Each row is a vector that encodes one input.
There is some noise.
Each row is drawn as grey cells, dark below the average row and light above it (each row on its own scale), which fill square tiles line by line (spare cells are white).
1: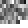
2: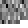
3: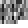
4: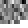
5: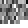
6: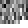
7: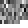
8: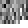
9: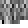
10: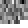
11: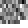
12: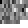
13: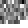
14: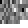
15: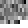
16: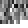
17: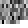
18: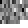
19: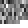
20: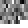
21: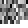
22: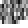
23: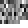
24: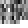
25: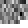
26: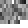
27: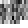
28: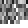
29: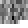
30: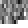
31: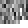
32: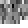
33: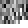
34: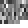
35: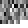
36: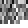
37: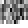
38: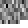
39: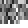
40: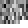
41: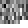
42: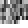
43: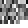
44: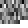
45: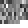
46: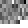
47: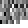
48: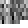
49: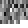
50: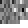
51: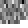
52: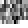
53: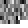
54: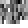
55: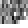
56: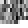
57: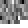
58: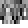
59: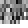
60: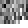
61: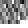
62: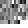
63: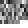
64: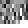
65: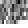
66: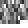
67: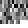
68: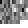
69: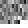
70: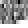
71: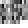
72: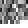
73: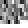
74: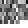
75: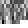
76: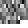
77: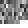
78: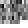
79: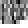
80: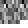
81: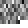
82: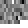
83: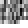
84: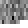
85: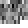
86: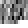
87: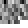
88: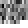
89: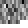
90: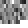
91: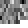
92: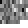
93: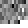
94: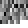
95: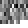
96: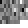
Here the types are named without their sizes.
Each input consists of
either a label, or a node of a tree and a true/false value.
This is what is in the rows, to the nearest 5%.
About 40% of them hold a label. The rest hold a node of a tree and a true/false value.
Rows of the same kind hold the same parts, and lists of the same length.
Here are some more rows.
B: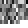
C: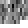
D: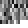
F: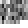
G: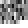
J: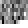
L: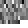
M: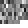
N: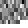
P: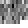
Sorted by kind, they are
B, D, M
C, F, G, J, L, N, P

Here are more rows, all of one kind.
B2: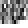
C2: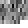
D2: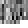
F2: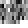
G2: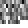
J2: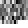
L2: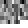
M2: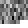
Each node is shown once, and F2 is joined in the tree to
C2 and J2.
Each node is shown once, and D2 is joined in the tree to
J2 and L2.
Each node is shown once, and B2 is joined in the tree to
J2 and M2.
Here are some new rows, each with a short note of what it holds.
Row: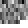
a node of a tree and a true/false value
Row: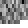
a node of a tree and a true/false value
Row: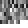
a label
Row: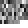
a label
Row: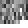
a label
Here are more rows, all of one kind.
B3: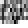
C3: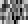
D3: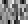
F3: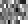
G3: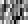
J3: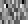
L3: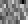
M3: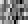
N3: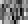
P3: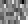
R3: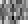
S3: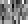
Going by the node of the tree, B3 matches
C3, D3, G3 and M3.
